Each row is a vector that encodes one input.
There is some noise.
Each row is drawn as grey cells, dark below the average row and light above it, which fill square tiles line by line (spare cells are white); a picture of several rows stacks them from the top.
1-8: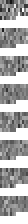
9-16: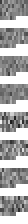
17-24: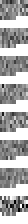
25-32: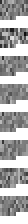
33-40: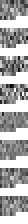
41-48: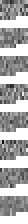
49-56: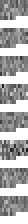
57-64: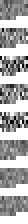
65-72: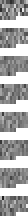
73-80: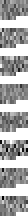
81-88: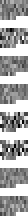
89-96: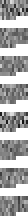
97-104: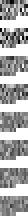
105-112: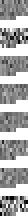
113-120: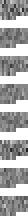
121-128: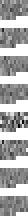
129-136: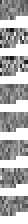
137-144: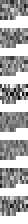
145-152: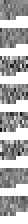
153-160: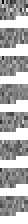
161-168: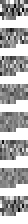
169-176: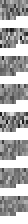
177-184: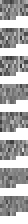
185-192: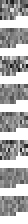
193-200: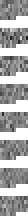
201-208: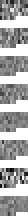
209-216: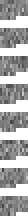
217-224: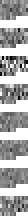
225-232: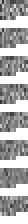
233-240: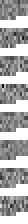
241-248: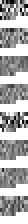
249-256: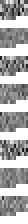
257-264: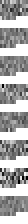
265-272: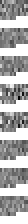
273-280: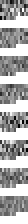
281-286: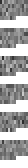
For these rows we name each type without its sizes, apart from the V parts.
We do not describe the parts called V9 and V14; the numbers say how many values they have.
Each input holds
either a point on each of two circles, or a point on a line and a value of V14, or a value of V9.
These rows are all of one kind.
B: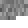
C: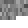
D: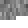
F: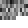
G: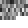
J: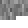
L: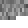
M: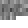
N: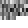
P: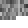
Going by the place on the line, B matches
G, L and N.
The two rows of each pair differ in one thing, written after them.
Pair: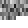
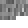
the place on the line
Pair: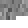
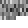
the value of V14
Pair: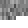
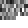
the place on the line
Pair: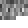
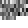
the place on the line
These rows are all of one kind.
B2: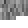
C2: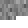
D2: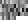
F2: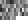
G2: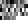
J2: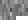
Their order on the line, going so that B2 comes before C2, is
D2, B2, C2, G2, F2, J2.
